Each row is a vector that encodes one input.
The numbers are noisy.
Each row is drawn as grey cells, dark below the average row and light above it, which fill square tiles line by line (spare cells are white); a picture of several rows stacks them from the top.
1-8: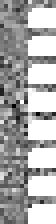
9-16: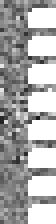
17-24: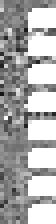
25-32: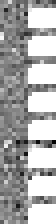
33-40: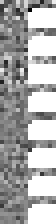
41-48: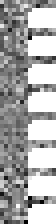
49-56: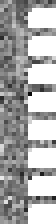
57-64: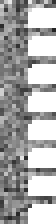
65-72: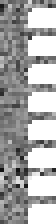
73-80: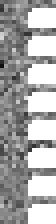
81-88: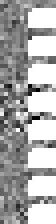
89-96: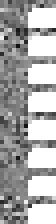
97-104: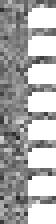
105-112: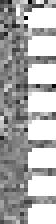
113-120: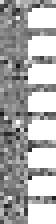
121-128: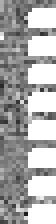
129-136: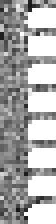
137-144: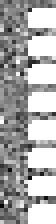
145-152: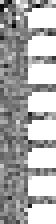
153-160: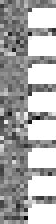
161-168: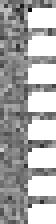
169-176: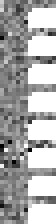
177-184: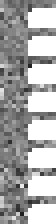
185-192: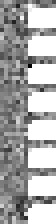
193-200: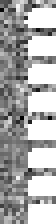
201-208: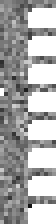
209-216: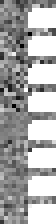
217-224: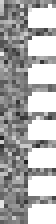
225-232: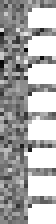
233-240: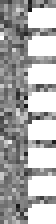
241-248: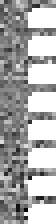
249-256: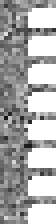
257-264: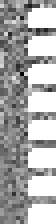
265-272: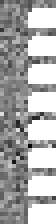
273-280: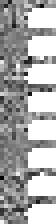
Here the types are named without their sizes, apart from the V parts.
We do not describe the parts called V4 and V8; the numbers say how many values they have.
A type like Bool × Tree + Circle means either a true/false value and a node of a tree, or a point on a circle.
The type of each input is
Bool × Tree × V4 × V8 + Unit.
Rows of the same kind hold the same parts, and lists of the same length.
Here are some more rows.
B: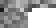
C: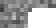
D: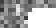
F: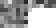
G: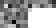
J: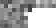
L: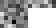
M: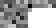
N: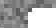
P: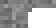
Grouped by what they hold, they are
B, C, D, F, J, N, P
G, L, M

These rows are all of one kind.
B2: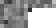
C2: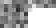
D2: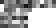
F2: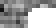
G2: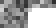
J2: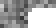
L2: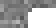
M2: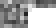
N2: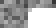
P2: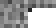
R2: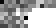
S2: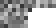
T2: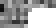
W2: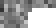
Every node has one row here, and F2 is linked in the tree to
G2 and W2.
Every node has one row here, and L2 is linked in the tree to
R2 and T2.
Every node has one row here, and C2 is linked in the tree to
W2.
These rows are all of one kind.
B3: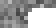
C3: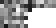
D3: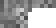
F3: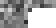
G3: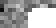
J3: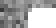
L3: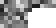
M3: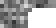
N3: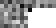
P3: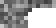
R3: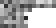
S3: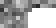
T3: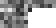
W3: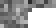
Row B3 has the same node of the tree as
C3, D3, G3 and T3.
